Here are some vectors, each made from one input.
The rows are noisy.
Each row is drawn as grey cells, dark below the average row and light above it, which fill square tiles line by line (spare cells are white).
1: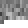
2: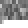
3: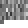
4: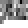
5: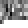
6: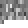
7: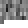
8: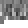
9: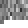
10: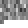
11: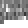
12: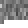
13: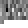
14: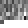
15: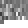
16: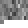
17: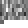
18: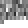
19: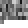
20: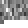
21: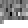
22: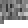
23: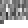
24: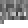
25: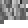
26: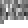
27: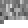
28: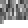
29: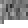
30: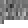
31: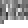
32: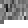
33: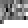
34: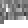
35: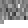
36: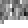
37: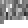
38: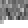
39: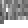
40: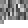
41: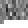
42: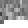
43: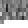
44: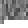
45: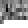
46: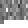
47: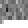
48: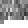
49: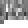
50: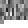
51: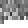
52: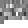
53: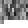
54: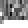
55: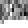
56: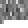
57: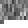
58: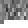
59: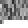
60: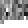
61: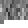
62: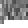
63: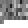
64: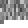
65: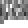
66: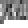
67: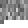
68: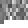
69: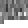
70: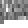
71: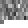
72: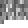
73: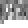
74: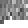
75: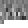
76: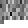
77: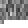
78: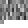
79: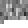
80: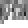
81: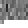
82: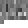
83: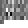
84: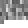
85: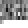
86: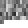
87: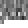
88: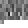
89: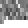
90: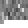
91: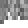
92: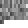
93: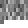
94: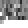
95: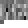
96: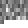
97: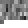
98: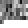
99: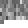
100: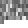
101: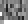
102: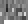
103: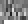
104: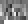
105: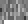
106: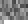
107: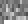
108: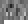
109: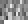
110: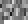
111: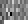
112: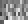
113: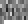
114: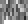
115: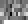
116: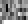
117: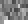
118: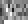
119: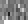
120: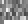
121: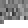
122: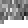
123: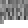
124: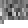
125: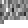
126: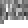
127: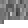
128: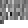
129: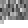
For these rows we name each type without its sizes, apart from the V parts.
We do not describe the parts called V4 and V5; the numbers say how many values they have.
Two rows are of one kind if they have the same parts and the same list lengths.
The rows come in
2 kinds.
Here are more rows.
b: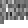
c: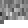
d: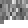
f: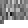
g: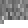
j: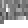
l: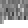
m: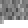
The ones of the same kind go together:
b, c, d, f, j
g, l, m

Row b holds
a point on each of two lines, a value of V4 and a value of V5.
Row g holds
a point on each of four lines, a true/false value and a value of V5.
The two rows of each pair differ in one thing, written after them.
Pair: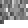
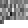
the place on one of the two lines
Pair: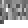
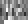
the value of V5
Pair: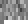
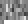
the value of V5
